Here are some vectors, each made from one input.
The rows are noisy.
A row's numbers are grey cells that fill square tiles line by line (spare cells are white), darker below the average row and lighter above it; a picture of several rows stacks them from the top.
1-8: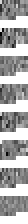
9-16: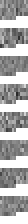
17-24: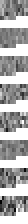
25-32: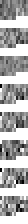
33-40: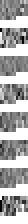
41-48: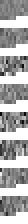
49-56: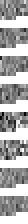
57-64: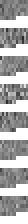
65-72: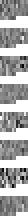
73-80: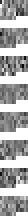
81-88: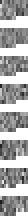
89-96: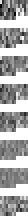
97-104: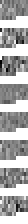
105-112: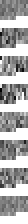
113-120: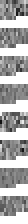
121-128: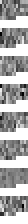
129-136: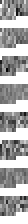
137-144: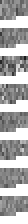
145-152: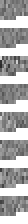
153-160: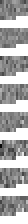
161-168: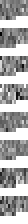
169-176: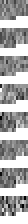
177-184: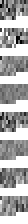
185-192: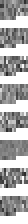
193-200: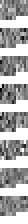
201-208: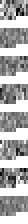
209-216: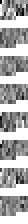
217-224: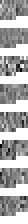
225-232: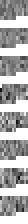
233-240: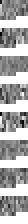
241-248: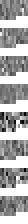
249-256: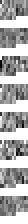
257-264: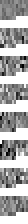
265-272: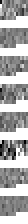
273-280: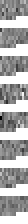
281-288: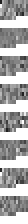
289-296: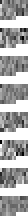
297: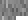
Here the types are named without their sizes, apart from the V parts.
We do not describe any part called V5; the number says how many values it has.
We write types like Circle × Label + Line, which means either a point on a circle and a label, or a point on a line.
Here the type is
Bool × Bool × Bool × Bool × V5 + Line.
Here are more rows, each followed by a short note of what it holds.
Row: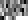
a point on a line
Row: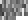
four true/false values and a value of V5
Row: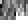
four true/false values and a value of V5
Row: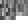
a point on a line
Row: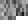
a point on a line
